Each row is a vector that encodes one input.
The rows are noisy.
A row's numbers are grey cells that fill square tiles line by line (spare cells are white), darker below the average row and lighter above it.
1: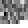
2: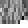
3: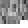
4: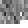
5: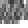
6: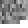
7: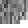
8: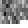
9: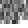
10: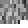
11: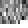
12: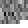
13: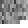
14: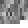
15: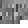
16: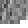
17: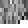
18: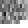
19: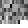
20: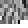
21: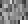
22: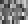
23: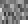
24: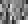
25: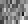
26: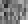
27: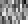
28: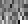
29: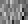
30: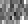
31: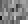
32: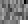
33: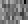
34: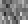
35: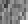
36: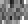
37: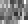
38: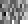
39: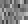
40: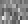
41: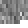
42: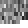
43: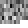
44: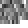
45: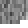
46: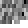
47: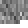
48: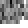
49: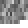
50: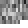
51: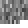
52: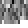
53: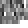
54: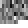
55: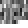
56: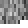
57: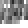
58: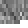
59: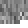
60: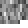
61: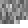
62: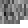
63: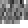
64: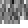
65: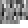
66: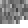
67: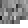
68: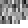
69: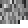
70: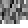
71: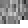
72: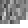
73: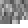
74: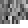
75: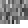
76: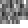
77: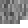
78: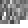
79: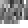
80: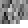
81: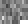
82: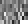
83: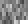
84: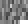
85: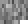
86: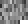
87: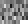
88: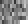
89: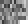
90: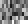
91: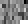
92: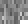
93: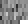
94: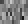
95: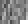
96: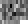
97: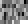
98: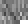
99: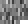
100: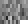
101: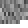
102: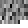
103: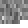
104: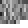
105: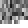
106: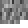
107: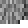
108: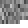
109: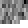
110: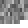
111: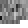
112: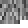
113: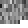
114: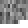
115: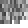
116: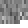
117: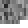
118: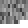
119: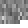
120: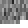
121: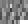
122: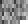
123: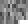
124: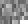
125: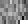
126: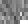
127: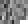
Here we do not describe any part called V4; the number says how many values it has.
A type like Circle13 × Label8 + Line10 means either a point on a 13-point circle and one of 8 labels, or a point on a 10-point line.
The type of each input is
Label5 × (Line5 + V4) + Label6.
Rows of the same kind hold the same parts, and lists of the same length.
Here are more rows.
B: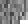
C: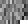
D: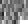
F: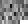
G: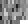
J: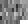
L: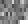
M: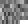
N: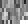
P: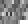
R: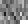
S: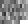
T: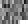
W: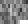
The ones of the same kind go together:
B, G, J, L, M, N, P, R, S
C, T, W
D, F

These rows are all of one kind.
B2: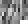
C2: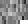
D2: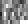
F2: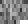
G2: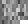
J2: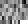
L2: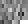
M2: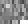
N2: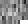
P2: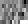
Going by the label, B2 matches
C2, J2 and N2.
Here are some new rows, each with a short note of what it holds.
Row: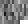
one of 6 labels
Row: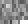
one of 5 labels and a value of V4
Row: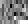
one of 5 labels and a point on a 5-point line
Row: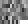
one of 5 labels and a value of V4
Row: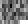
one of 5 labels and a point on a 5-point line
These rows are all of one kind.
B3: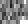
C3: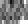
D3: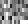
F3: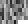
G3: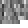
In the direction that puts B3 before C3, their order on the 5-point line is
G3, B3, C3, F3, D3.
